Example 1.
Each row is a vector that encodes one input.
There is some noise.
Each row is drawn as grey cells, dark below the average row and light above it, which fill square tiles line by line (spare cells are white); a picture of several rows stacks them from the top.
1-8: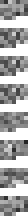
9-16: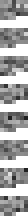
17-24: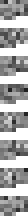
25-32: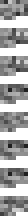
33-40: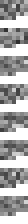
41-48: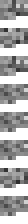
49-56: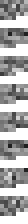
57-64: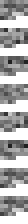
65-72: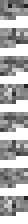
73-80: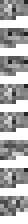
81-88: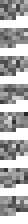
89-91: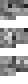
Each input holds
one of 7 labels.
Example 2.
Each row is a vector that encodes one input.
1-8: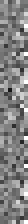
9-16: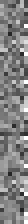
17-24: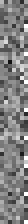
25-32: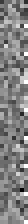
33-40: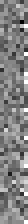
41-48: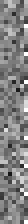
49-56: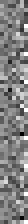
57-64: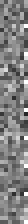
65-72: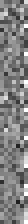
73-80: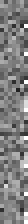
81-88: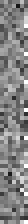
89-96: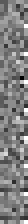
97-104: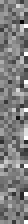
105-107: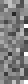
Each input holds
a point on a 19-point line.
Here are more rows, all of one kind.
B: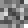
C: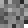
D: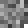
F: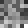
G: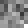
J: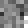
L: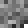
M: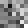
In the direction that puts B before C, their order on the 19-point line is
B, C, L, D, F, G, J, M.
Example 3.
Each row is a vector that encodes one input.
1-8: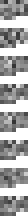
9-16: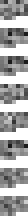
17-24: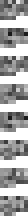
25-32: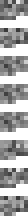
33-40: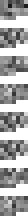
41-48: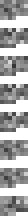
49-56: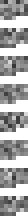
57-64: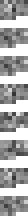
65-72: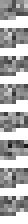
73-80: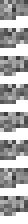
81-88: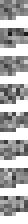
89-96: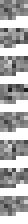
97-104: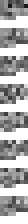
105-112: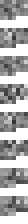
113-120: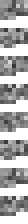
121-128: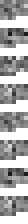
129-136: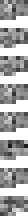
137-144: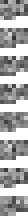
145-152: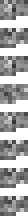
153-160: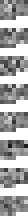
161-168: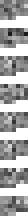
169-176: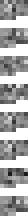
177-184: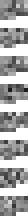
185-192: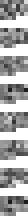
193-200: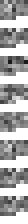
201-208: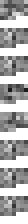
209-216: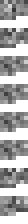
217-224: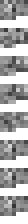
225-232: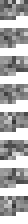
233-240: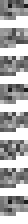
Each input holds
one of 8 labels.
